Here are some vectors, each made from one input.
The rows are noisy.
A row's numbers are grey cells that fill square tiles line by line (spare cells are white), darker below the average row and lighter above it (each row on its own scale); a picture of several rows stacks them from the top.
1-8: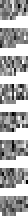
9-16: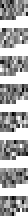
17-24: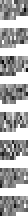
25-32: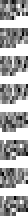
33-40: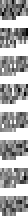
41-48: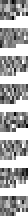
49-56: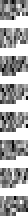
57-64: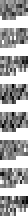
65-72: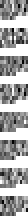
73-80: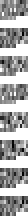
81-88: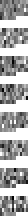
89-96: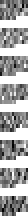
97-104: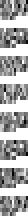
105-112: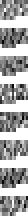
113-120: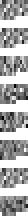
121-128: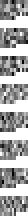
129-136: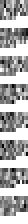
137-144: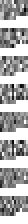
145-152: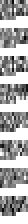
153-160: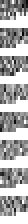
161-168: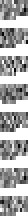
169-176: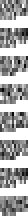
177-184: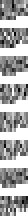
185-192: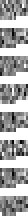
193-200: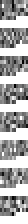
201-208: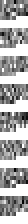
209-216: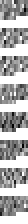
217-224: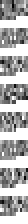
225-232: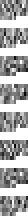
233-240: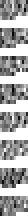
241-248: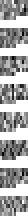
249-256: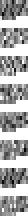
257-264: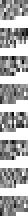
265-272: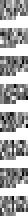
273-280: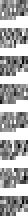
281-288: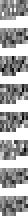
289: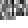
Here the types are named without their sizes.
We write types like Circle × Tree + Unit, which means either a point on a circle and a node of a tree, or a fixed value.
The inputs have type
Bool × Label.
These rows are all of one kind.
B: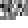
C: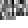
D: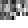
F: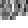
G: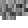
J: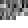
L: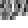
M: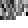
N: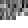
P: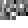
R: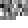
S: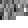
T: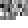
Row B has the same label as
M, R and T.
